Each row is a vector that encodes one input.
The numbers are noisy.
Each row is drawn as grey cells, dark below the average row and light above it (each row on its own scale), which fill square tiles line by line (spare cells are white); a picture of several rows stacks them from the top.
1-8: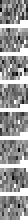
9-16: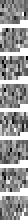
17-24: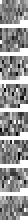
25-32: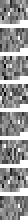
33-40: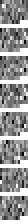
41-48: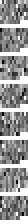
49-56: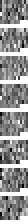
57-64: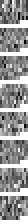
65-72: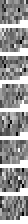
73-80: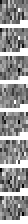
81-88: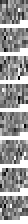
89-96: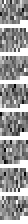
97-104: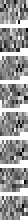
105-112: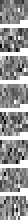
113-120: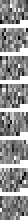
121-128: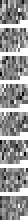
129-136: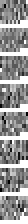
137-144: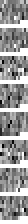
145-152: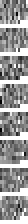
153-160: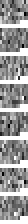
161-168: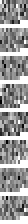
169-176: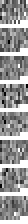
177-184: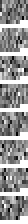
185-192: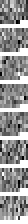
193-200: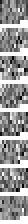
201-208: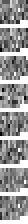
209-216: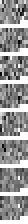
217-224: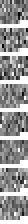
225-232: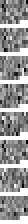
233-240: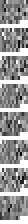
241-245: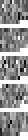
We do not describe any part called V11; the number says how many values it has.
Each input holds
a value of V11, together with either a point on a 5-point line and four true/false values, or a point on a 10-point line.
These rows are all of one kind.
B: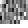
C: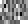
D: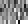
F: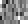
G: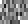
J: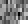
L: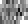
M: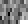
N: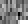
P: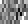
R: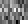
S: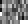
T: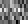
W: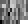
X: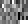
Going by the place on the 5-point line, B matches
D, P, S and X.
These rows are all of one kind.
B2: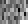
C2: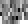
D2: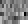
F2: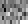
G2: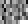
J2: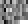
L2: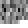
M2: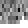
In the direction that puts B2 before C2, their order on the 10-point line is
J2, G2, L2, F2, B2, M2, C2, D2.
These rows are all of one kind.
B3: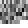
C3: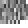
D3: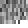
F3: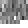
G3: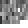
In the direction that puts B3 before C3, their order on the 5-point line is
B3, G3, F3, D3, C3.
